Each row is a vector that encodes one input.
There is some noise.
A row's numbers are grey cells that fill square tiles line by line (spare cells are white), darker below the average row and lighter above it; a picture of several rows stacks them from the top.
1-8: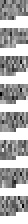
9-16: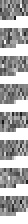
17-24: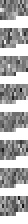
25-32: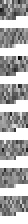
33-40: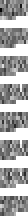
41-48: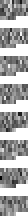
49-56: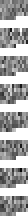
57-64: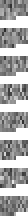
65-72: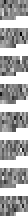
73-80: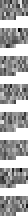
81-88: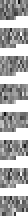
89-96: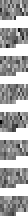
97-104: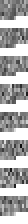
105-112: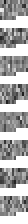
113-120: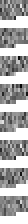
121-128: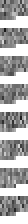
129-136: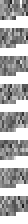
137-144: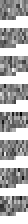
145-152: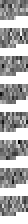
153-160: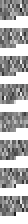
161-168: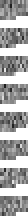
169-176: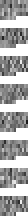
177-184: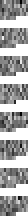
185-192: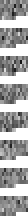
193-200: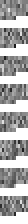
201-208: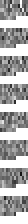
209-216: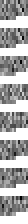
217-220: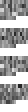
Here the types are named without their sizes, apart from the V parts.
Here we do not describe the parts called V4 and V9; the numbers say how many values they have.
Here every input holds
a node of a tree and a value of V9, together with either a point on a line, or a value of V4.
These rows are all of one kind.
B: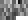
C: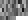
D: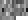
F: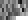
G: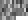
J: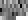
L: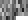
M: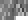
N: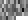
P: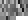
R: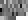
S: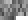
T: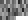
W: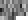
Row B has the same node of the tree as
J, R and S.
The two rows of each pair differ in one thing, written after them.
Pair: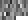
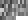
the place on the line
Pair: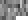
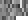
the place on the line
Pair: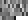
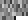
the node of the tree
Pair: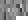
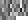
the place on the line
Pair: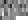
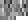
the place on the line
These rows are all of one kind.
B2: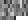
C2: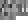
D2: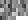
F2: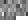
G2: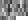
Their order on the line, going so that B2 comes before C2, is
G2, B2, F2, C2, D2.
